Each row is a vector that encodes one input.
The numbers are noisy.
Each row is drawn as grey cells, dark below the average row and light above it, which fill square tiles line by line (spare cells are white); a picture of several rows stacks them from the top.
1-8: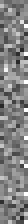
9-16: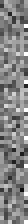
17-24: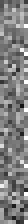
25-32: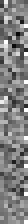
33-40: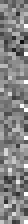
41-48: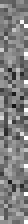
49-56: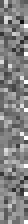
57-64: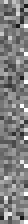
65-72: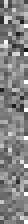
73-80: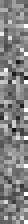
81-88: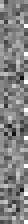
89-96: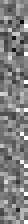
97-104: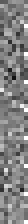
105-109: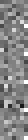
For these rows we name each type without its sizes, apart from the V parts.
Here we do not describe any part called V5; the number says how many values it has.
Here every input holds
either a point on a line, or a true/false value and a value of V5.
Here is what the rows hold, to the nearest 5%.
About 40% of them hold a point on a line. The rest hold a true/false value and a value of V5.
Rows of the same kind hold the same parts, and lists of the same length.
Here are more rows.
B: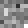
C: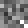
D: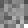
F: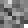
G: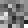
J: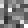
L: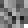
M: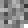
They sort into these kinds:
B, C, D, J, M
F, G, L

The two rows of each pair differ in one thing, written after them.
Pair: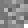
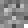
the value of V5
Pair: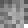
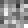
the value of V5
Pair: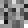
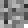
the value of V5
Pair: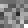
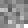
the true/false value
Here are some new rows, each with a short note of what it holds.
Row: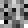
a true/false value and a value of V5
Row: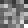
a true/false value and a value of V5
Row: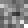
a true/false value and a value of V5
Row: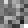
a point on a line
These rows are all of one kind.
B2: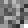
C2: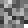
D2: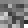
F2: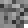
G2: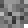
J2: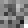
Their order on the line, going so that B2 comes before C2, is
F2, J2, B2, C2, G2, D2.
